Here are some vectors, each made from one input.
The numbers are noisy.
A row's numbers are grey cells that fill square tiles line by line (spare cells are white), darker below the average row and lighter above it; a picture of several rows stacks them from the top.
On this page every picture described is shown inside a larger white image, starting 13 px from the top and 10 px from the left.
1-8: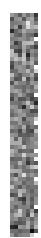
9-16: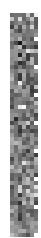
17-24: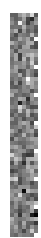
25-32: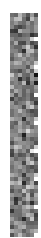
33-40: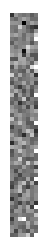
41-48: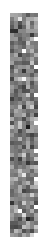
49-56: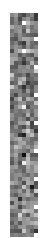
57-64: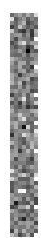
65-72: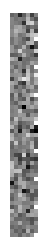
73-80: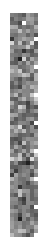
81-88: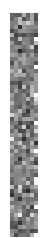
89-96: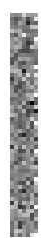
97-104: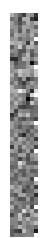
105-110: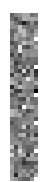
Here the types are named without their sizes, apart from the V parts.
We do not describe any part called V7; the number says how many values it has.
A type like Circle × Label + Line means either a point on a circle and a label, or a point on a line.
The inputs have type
(Bool × Bool × Bool × Bool + Tree) × V7.
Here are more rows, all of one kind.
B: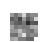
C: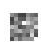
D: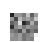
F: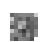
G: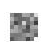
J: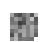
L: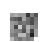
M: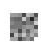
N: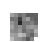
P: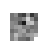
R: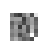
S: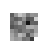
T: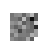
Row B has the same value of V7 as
L, N and S.
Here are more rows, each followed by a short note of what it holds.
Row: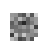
four true/false values and a value of V7
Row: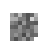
a node of a tree and a value of V7
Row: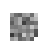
four true/false values and a value of V7
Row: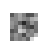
a node of a tree and a value of V7
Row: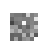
four true/false values and a value of V7
